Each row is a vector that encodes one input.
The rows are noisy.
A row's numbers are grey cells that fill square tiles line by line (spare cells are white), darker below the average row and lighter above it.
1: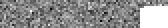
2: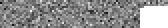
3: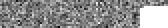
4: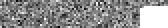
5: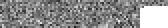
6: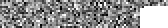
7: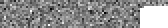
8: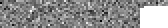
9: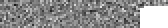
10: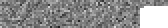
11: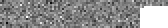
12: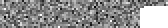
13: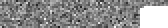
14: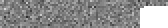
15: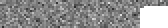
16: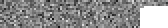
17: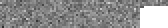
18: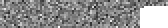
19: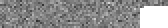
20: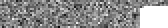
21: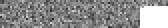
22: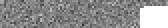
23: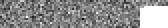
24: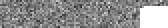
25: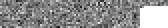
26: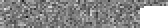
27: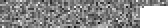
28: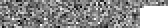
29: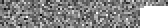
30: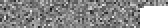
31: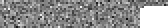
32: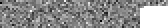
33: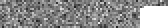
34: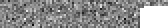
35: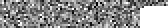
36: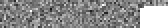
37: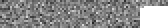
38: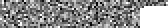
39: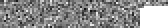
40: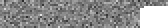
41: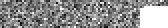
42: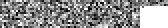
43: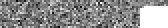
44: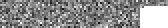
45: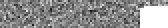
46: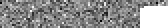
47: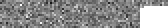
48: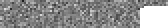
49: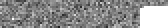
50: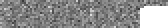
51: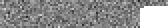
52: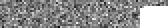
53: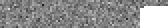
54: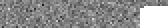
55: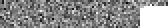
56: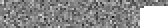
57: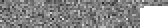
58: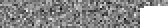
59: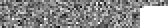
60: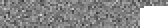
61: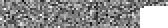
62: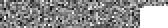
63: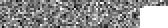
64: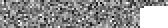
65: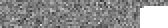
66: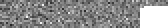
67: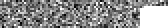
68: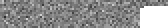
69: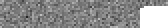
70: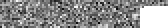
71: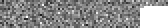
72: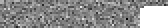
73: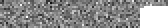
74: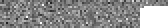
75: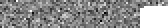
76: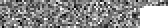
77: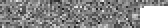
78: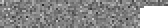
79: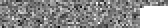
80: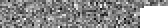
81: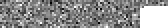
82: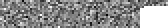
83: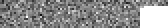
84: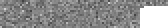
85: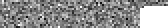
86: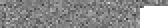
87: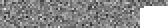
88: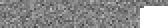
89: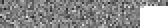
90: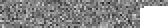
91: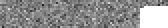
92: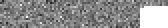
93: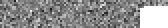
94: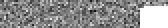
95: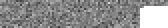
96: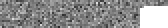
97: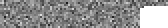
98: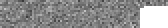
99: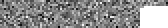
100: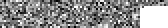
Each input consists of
either a point on a 5-point line, or a point on a 6-point line, or a point on a 7-point line.
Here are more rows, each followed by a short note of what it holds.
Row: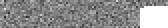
a point on a 7-point line
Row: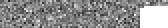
a point on a 5-point line
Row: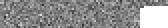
a point on a 7-point line
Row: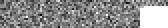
a point on a 6-point line
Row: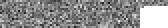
a point on a 6-point line
